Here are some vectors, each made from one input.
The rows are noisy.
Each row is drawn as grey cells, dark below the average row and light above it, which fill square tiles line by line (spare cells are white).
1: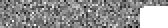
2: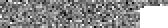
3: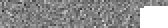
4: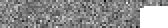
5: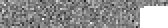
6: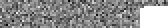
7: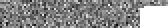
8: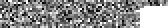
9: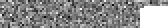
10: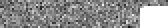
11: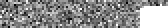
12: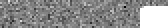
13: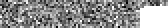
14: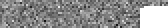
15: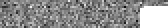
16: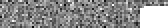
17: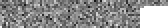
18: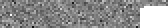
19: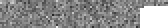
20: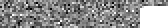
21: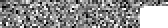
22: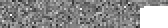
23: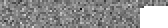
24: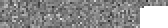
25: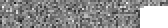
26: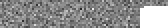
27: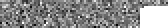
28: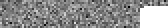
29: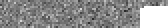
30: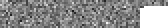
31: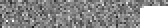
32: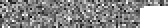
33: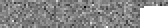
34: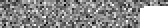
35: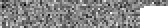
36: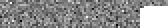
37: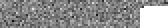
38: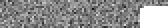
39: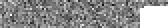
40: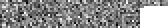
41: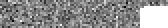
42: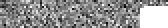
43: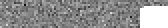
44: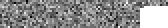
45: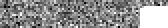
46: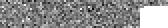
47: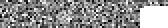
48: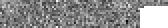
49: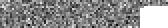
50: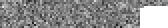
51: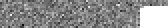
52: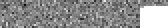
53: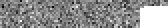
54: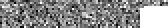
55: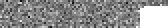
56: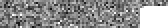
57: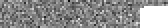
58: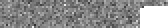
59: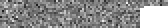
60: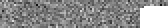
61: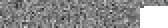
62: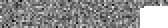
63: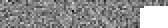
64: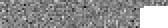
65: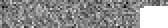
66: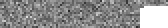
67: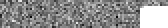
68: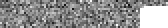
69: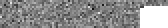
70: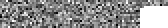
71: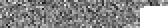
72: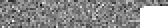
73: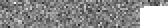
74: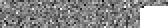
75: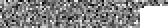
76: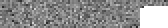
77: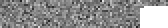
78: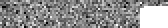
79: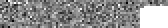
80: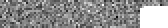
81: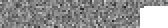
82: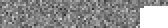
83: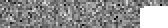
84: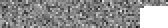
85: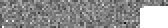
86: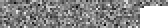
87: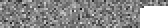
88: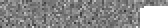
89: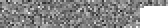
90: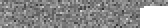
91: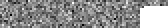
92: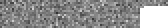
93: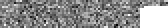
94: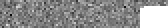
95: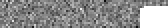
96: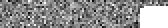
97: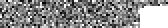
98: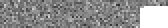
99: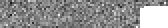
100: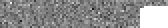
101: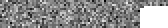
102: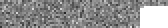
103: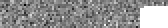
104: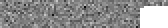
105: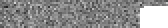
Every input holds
either a point on a 10-point circle and a node of a 10-node tree, or a fixed value.
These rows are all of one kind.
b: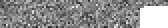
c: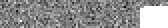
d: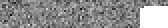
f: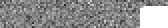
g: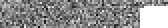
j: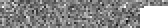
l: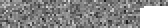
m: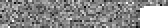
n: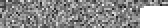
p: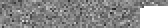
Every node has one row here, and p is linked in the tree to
d and n.
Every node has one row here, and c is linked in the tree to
b, f, l and n.
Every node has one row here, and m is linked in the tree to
g.
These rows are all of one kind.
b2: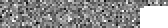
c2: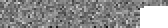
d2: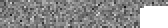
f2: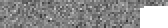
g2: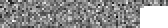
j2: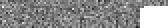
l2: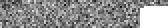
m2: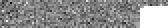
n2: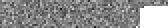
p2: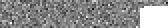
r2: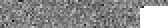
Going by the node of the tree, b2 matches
c2, g2, n2 and p2.
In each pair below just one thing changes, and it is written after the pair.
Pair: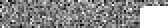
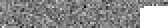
the node of the tree
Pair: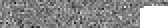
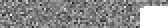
the node of the tree
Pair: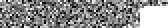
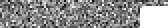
the place on the 10-point circle
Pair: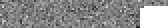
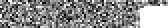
the node of the tree
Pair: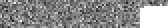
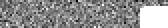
the place on the 10-point circle
